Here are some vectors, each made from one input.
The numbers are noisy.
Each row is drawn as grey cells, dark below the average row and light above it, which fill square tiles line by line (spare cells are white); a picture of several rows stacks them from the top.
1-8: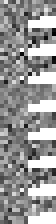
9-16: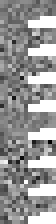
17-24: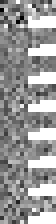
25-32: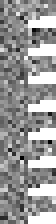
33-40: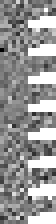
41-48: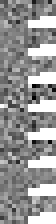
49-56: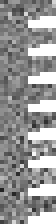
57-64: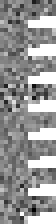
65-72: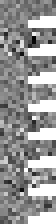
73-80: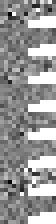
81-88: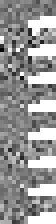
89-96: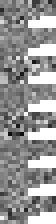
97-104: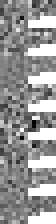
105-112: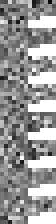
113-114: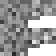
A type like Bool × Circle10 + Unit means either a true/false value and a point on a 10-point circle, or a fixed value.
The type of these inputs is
Bool × Tree8 × (Tree8 + Unit) + Unit.
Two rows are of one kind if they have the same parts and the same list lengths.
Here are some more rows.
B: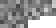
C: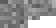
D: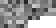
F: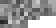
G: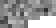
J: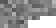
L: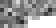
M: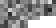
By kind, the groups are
B, M
C, D, F, G, J
L

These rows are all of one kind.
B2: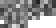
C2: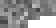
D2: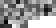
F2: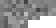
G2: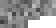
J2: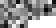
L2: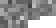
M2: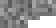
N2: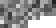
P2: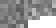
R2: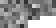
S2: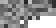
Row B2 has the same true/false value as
C2, D2, J2 and N2.
